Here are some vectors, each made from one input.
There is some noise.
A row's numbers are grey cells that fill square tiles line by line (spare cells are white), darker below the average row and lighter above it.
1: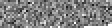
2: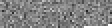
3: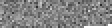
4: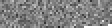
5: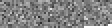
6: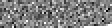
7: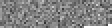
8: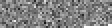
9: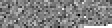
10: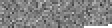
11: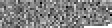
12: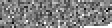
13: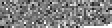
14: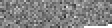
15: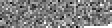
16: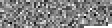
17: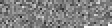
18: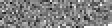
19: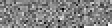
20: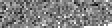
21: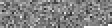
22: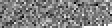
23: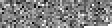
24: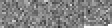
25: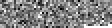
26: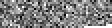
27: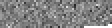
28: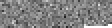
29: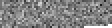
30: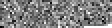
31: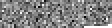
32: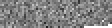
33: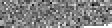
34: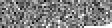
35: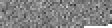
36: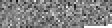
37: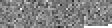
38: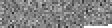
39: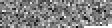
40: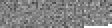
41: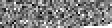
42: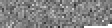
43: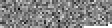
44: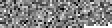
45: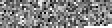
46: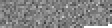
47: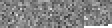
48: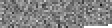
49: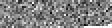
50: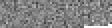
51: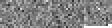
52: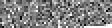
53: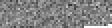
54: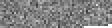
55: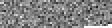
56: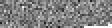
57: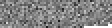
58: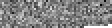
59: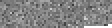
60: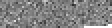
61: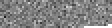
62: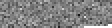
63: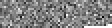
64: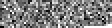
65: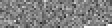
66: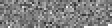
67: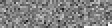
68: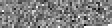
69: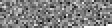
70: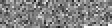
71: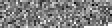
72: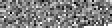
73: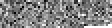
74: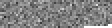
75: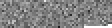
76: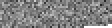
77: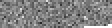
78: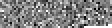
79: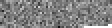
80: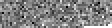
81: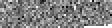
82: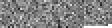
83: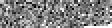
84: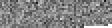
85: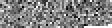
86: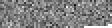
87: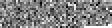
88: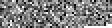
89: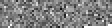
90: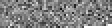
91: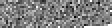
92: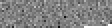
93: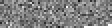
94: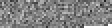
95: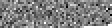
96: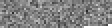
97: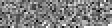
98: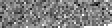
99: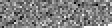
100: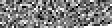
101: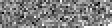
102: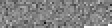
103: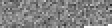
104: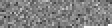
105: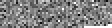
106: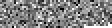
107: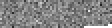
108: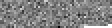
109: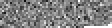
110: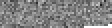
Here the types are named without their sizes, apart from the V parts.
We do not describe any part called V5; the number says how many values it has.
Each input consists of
a point on a line, together with either a label and a point on a line, or a true/false value and a value of V5.
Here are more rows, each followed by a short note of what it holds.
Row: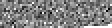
a label and a point on each of two lines
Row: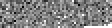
a label and a point on each of two lines
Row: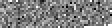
a label and a point on each of two lines
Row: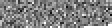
a label and a point on each of two lines
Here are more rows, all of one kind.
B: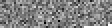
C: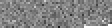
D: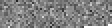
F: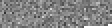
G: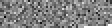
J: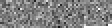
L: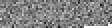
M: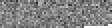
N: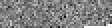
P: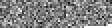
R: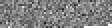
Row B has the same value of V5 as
G and R.
